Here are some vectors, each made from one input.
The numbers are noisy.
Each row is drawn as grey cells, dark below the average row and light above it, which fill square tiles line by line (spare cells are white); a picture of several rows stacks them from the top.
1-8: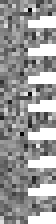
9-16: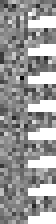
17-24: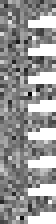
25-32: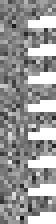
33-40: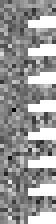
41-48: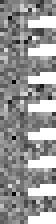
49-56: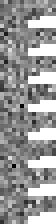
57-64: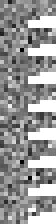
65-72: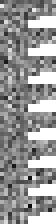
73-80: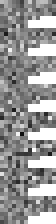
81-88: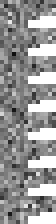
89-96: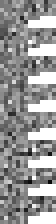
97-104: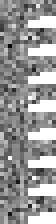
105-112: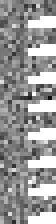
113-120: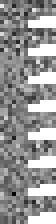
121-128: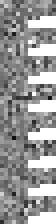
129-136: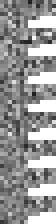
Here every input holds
either a point on a 9-point line, or a list of up to two points on a 6-point line.
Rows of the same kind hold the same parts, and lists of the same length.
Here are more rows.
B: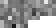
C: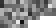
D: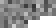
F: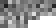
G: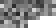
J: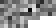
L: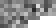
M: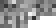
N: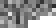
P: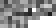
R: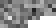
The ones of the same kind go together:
B, R
C
D, L
F, G, J, M, N, P

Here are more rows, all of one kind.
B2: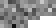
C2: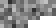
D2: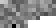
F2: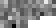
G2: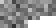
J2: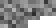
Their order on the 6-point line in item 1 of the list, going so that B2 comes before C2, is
J2, B2, C2, F2, D2, G2.
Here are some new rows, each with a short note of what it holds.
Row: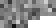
a list of two items
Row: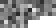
a point on a 9-point line
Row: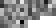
the empty list
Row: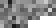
a list of two items
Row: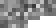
a list of one item
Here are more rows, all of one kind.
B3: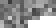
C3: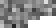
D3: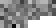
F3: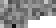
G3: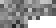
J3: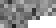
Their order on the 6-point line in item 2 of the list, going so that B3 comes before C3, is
D3, B3, C3, G3, J3, F3.
